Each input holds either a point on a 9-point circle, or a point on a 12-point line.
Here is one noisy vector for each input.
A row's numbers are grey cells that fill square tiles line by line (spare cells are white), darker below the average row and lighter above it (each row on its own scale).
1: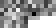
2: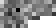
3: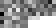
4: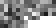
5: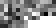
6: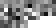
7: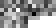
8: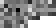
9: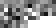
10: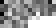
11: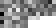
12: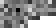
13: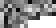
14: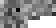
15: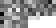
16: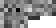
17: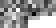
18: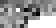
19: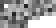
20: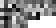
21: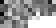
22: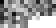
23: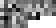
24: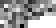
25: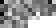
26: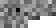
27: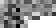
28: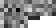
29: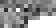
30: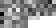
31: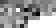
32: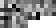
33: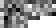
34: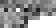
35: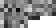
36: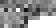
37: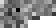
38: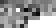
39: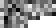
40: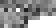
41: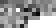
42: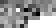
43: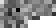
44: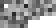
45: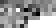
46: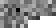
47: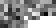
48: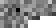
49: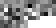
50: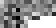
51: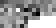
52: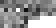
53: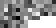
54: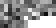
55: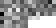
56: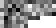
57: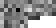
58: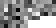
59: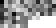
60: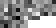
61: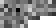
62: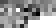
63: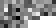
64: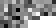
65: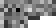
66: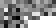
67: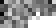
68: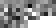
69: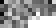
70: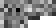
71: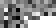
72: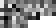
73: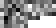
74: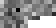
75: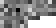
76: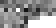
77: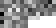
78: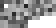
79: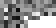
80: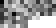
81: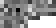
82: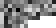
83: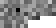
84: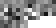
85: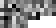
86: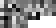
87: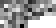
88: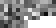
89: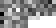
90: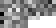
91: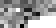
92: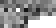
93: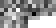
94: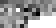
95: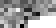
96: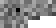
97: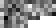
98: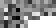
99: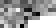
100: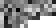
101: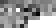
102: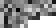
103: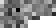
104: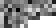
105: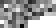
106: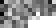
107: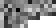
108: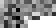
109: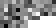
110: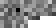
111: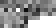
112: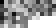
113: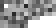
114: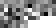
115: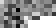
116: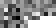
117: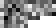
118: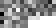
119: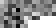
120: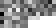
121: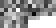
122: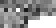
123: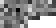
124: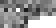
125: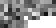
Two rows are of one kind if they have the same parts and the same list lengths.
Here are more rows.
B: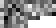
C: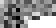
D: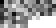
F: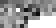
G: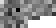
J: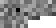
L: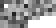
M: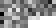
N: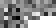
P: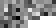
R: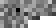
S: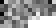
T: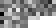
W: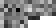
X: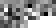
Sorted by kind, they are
B, C, G, J, N, P, R, W, X
D, F, L, M, S, T

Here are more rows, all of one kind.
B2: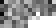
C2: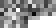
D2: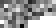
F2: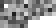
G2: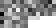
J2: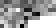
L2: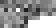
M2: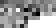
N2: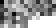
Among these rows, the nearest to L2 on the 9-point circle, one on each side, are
C2 and M2.
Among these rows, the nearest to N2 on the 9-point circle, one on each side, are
B2 and F2.
